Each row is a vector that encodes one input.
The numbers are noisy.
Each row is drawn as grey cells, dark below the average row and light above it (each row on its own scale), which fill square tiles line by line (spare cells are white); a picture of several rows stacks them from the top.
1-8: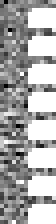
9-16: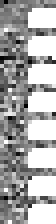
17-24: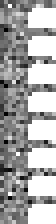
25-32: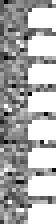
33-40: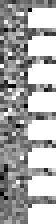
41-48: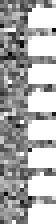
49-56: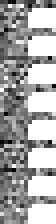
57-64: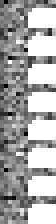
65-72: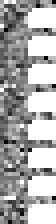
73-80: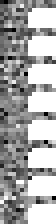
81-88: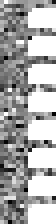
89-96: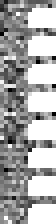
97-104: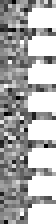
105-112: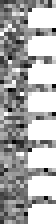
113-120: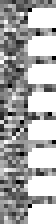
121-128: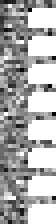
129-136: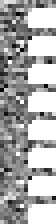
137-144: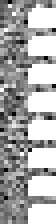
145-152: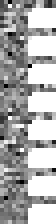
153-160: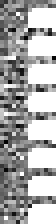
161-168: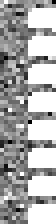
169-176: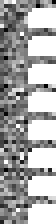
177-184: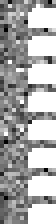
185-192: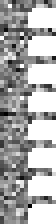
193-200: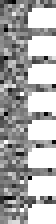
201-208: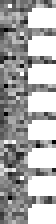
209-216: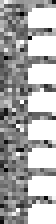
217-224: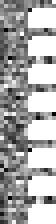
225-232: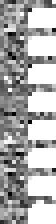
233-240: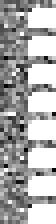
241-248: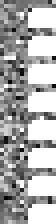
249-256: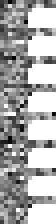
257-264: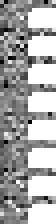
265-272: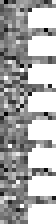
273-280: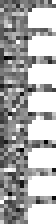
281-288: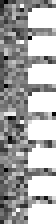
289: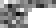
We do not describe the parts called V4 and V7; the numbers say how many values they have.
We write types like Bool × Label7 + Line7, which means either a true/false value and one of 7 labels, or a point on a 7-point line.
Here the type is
(Bool × Bool × Bool + V4) × Tree8 × V7 + Tree9.
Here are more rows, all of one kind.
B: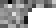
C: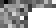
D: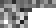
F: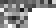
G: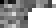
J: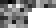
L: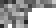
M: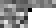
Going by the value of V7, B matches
G and M.
